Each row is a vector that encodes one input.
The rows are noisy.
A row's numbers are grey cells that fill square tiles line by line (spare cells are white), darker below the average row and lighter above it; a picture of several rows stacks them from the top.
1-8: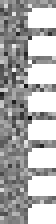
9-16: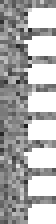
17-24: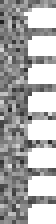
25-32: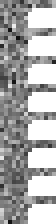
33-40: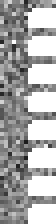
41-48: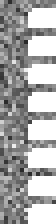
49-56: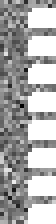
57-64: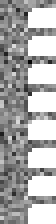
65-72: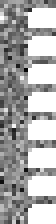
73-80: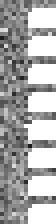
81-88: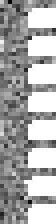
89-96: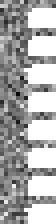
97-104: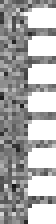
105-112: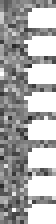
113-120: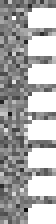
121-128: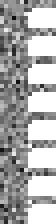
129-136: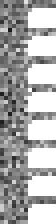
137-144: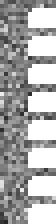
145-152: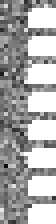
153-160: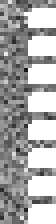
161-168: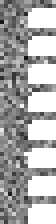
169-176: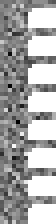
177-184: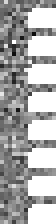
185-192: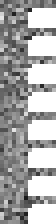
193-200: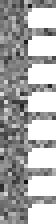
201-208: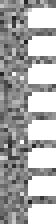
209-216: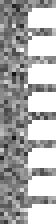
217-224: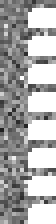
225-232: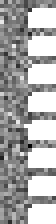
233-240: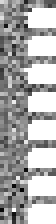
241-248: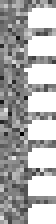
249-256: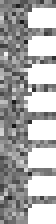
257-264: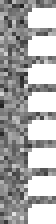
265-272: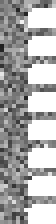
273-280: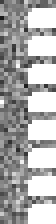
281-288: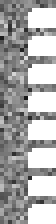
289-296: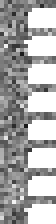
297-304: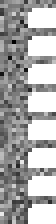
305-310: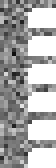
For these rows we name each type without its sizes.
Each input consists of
a node of each of two trees, together with either a node of a tree, or three true/false values.
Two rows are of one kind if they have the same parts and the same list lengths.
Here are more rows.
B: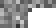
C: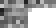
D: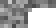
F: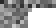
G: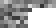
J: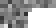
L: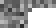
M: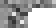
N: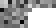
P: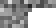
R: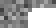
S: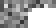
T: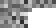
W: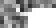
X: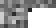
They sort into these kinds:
B, D, F, J, L, M, P, R, X
C, G, N, S, T, W

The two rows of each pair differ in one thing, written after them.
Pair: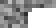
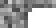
the node of one of the two trees
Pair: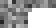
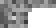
the node of one of the two trees
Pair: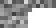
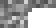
one of the three true/false values
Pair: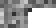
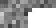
one of the three true/false values
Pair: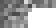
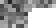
the node of one of the two trees
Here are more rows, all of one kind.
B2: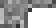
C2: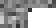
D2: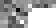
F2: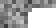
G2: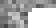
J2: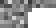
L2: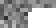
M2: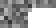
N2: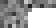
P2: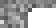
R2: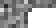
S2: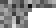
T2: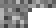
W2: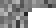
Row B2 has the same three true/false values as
F2, G2, P2 and R2.
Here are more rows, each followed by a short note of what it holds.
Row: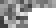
a node of each of three trees
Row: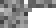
a node of each of two trees and three true/false values
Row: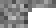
a node of each of two trees and three true/false values
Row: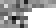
a node of each of three trees
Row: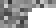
a node of each of three trees
